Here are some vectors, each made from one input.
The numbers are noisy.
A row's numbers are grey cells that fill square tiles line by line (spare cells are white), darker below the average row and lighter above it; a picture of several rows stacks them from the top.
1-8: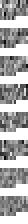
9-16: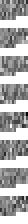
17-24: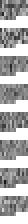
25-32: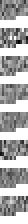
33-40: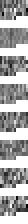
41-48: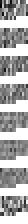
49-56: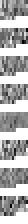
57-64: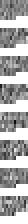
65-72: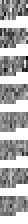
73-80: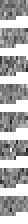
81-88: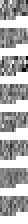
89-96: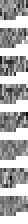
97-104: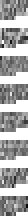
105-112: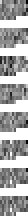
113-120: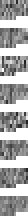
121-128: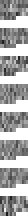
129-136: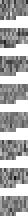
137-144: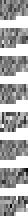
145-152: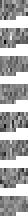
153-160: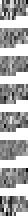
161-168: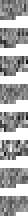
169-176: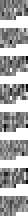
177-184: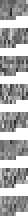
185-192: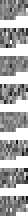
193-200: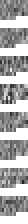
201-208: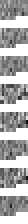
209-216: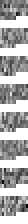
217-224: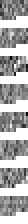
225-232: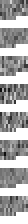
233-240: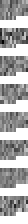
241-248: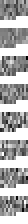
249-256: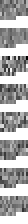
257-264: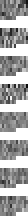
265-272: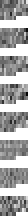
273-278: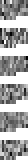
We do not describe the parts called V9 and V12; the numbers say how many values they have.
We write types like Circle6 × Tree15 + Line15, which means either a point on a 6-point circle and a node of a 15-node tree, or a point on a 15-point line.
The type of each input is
Bool × ((Circle14 + Unit) × V9 + V12).
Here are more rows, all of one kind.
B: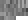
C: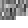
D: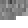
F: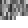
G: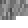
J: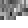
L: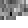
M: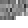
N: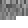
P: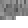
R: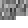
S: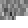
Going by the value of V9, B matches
N and P.
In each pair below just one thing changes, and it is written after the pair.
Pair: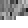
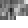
the true/false value
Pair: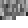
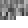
the place on the 14-point circle
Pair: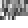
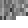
the true/false value
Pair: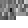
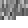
the true/false value
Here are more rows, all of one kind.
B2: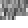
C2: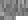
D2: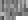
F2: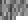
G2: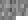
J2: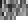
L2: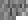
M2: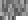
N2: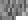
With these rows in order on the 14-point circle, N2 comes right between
L2 and M2.
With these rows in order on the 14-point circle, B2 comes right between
C2 and G2.
